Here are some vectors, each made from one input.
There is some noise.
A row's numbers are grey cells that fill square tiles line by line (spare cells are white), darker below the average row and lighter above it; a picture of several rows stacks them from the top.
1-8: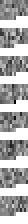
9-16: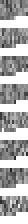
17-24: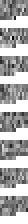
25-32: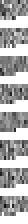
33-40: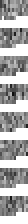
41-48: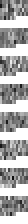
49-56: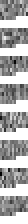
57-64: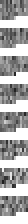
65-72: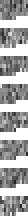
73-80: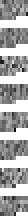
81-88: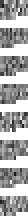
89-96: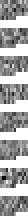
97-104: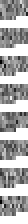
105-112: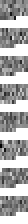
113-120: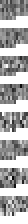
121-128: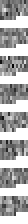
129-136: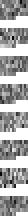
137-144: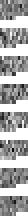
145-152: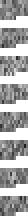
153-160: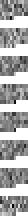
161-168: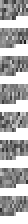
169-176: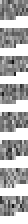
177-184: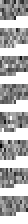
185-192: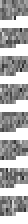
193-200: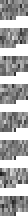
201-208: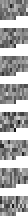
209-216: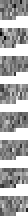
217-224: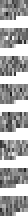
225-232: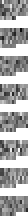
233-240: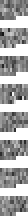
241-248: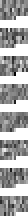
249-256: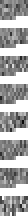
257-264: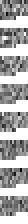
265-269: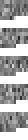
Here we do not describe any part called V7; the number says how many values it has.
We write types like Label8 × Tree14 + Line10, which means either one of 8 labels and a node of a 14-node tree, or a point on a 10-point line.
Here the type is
Bool × Bool × Bool × Line9 + Label11 + Line3 × Line5 × V7.
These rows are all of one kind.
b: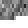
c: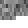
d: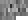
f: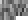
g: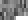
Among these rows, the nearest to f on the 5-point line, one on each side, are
c and g.
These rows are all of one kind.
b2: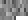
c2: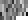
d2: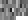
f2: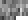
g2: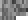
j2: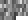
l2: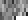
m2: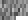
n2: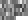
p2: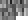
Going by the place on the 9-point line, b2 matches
j2, l2, m2 and n2.
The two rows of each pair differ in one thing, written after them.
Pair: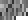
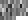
one of the three true/false values
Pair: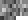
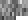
the place on the 9-point line
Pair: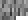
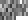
the place on the 9-point line
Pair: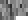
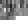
the place on the 9-point line
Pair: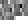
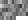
one of the three true/false values
